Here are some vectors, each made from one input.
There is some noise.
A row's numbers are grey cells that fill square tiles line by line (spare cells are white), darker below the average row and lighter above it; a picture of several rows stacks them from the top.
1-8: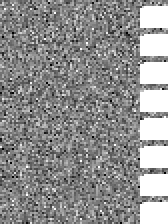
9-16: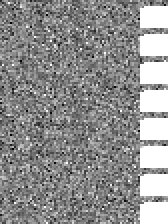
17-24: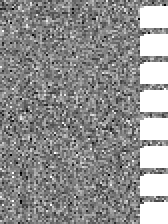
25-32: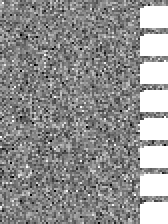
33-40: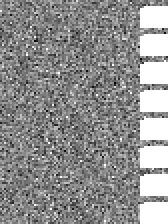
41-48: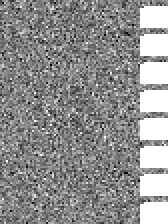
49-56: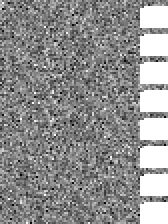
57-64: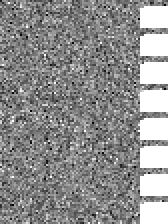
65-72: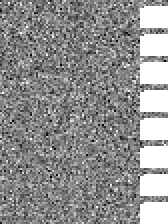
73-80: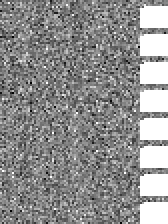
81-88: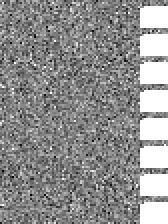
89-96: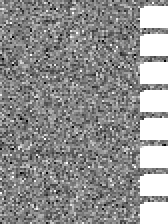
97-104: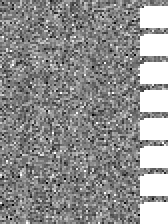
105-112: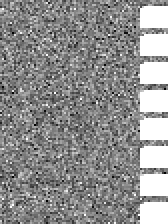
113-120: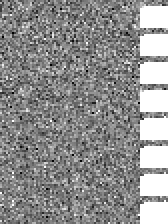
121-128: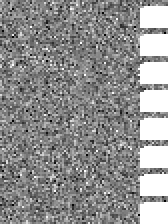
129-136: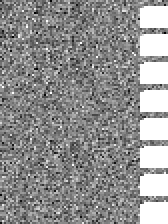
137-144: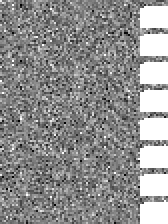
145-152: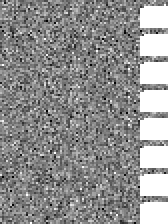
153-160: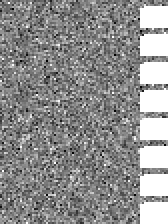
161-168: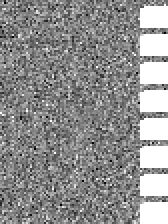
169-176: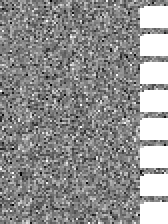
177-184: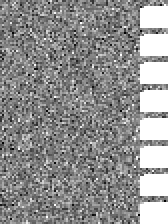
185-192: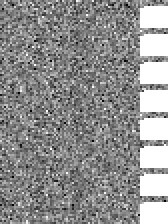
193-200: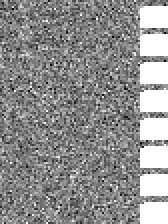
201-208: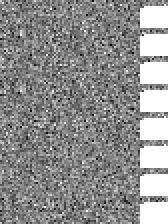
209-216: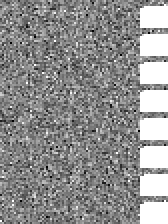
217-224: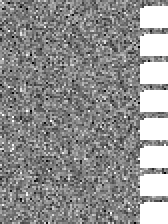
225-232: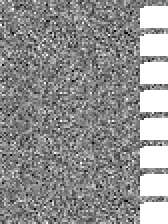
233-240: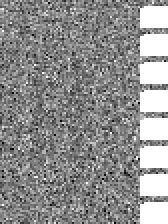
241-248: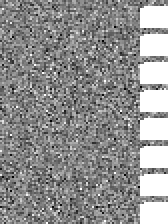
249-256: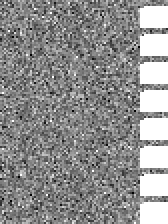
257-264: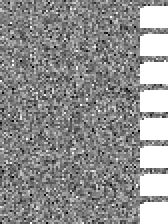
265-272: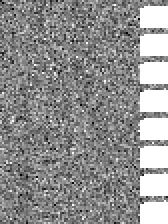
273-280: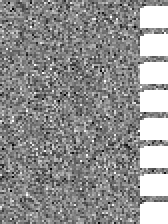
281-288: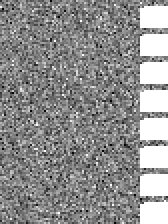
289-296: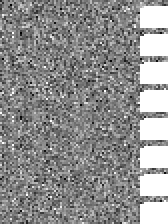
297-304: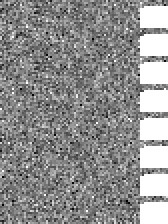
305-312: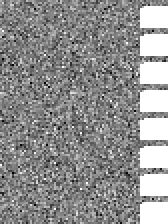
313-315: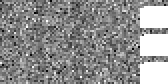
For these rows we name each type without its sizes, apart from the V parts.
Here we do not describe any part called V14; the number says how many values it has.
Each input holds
a point on each of two lines and a true/false value, together with either a node of a tree, or a value of V14.
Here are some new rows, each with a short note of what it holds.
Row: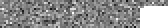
a point on each of two lines, a node of a tree and a true/false value
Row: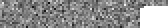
a point on each of two lines, a node of a tree and a true/false value
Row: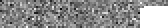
a point on each of two lines, a true/false value and a value of V14
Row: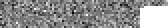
a point on each of two lines, a true/false value and a value of V14
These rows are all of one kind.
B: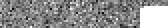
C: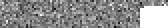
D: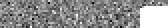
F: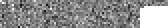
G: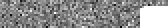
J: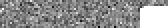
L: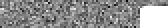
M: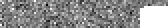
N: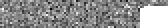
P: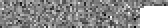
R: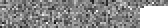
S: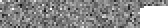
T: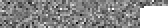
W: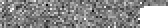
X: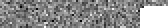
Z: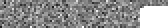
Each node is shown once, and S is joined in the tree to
C and F.
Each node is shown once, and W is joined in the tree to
M.
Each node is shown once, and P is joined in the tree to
N.
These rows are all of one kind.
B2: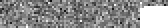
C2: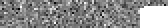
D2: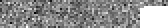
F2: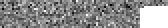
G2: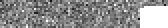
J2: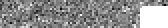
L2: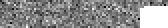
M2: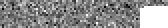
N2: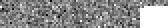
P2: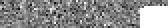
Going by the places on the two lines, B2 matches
F2, M2, N2 and P2.
